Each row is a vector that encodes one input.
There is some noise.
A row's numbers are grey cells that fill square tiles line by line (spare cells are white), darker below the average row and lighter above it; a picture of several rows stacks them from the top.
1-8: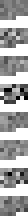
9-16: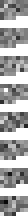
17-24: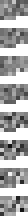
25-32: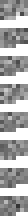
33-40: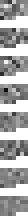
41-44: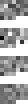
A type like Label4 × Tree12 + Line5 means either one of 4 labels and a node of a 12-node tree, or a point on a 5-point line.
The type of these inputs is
Bool × Bool × Bool × Line5.
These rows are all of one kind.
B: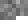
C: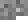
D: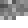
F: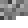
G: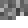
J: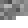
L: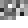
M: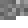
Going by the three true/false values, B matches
G and M.
